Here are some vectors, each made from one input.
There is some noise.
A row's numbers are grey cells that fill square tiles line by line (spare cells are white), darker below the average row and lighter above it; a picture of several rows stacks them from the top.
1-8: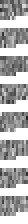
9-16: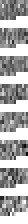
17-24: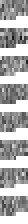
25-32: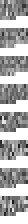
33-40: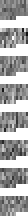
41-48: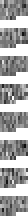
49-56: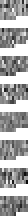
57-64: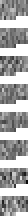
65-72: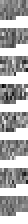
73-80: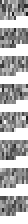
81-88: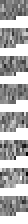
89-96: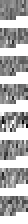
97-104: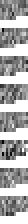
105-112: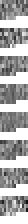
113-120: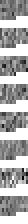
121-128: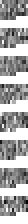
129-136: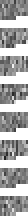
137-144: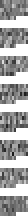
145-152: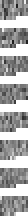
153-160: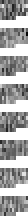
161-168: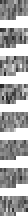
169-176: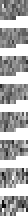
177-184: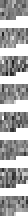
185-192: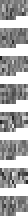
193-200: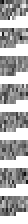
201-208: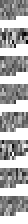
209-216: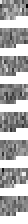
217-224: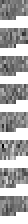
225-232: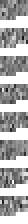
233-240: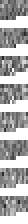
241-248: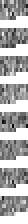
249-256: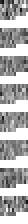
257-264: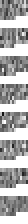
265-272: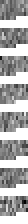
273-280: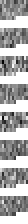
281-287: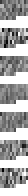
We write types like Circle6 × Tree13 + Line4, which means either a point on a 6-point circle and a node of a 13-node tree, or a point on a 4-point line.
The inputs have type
Line11 + List2(Line9).
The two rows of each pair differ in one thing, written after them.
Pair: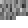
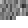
the place on the 9-point line in item 2 of the list
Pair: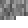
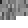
the place on the 9-point line in item 1 of the list
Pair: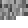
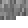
the place on the 9-point line in item 2 of the list
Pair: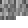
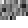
the place on the 9-point line in item 1 of the list
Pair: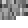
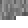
the place on the 9-point line in item 2 of the list
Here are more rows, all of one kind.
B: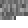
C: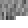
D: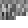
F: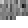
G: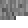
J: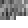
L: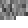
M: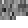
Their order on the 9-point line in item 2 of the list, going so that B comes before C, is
L, G, B, J, D, M, F, C.
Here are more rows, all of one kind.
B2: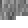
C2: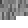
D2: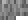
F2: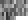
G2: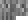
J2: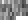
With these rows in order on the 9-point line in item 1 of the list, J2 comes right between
B2 and G2.
